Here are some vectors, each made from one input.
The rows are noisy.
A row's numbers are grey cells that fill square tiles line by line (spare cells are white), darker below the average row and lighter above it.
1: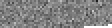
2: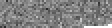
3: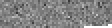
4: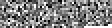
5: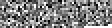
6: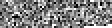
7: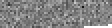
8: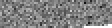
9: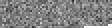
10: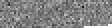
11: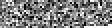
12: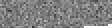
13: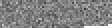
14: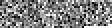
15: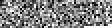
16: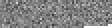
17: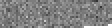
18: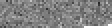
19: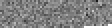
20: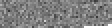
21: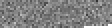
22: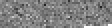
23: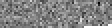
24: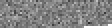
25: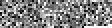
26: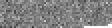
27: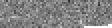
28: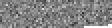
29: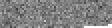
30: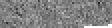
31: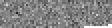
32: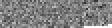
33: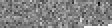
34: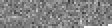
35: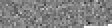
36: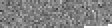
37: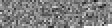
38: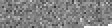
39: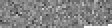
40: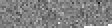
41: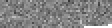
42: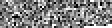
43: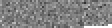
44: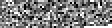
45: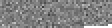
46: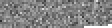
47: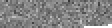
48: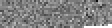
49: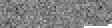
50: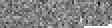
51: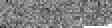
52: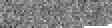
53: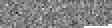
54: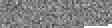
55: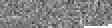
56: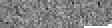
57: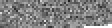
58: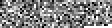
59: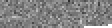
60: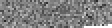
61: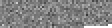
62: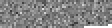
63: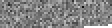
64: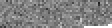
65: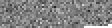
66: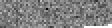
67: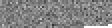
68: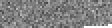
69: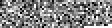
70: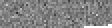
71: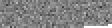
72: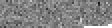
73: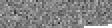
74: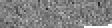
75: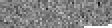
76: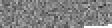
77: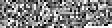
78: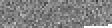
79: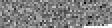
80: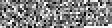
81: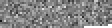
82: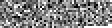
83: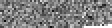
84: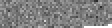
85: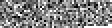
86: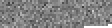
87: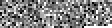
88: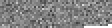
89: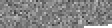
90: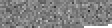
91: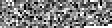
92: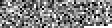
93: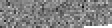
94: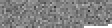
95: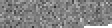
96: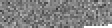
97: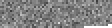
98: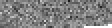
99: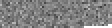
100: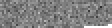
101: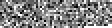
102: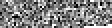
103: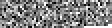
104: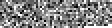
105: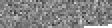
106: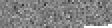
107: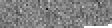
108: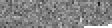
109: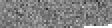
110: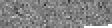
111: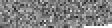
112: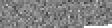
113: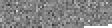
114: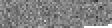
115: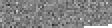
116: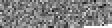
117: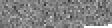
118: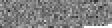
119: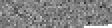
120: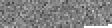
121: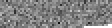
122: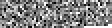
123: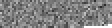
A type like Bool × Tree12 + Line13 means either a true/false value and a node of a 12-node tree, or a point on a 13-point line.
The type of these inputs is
(Bool × Bool × Bool + Unit) × Line6 + Tree7.
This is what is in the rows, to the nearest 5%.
About 80% of them hold a point on a 6-point line, together with either a fixed value, or three true/false values. The rest hold a node of a 7-node tree.
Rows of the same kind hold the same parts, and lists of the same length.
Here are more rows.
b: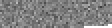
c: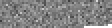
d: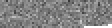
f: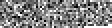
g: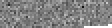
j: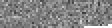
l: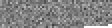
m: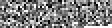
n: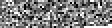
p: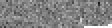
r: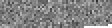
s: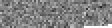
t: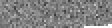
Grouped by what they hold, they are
b, c, l, r, s, t
d, g, j, p
f, m, n

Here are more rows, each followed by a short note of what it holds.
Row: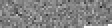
a point on a 6-point line and three true/false values
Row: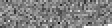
a point on a 6-point line
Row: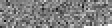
a point on a 6-point line
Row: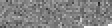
a point on a 6-point line
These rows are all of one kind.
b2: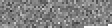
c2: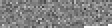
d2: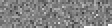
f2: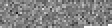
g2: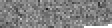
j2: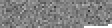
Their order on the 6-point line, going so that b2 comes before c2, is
b2, c2, j2, g2, d2, f2.
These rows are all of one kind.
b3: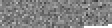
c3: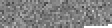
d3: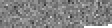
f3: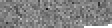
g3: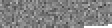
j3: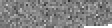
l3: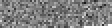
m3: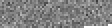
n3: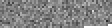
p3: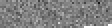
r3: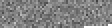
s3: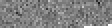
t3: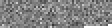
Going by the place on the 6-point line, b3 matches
g3, l3 and t3.
